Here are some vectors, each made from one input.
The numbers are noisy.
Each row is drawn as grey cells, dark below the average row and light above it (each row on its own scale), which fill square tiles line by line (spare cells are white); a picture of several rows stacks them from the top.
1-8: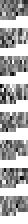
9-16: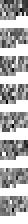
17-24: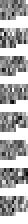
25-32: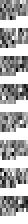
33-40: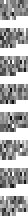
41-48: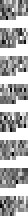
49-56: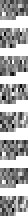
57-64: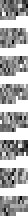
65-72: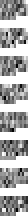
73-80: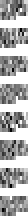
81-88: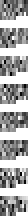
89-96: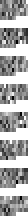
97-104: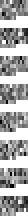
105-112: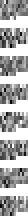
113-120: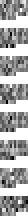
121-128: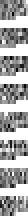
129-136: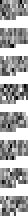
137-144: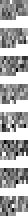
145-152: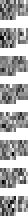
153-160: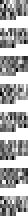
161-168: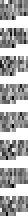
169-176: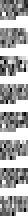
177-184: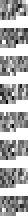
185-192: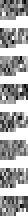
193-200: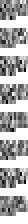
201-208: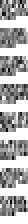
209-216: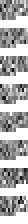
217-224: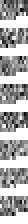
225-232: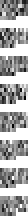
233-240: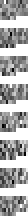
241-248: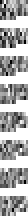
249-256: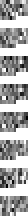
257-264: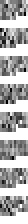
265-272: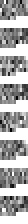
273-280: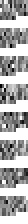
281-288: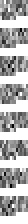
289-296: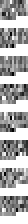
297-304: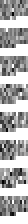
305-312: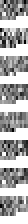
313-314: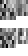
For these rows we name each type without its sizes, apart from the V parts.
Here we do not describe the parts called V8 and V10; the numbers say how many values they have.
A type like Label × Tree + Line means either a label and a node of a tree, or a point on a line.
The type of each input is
List(Line) × Tree + V8 × V10.
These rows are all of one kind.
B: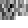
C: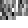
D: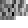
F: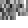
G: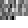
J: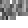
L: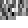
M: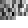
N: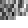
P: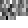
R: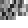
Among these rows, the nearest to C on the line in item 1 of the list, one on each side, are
M and N.
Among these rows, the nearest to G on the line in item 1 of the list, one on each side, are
D and N.
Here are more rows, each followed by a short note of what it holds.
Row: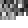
a value of V8 and a value of V10
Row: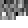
a value of V8 and a value of V10
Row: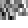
a node of a tree, together with a list of two items
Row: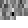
a node of a tree, together with a list of three items
